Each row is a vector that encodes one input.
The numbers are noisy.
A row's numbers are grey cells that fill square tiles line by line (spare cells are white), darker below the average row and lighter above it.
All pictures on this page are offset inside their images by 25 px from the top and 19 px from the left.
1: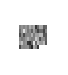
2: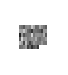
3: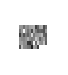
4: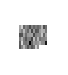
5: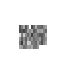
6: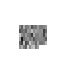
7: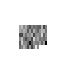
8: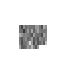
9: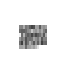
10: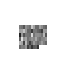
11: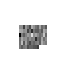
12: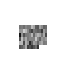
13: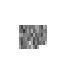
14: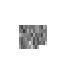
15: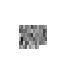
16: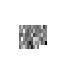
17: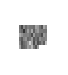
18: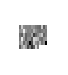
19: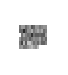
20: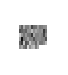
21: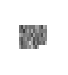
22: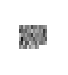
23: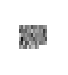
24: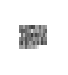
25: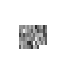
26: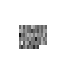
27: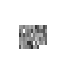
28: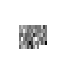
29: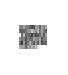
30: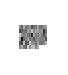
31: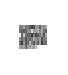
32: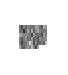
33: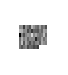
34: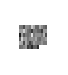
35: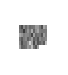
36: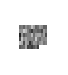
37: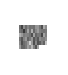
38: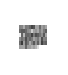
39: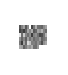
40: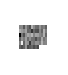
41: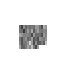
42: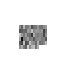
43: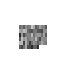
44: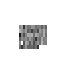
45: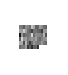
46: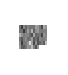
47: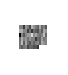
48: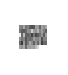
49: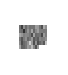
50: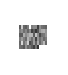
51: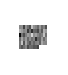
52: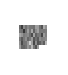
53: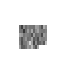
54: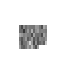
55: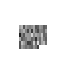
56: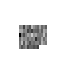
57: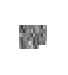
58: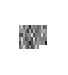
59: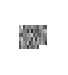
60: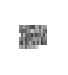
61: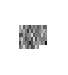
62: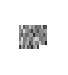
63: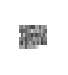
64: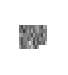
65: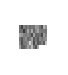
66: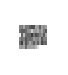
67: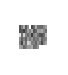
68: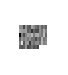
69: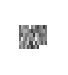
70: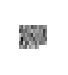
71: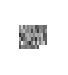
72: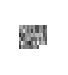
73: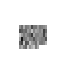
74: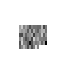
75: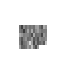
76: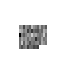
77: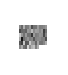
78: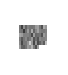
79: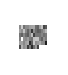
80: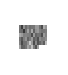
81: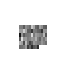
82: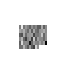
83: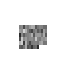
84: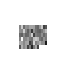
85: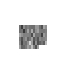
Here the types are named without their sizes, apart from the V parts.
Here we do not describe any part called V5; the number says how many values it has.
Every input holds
a value of V5, together with either a fixed value, or a label and a true/false value.
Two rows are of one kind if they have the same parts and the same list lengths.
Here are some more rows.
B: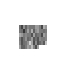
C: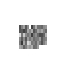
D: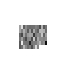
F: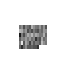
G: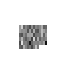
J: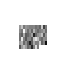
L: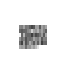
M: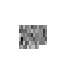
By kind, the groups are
B, C, L, M
D, F, G, J

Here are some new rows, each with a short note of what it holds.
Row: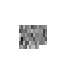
a value of V5
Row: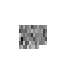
a value of V5
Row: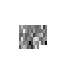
a label, a true/false value and a value of V5
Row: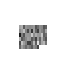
a label, a true/false value and a value of V5
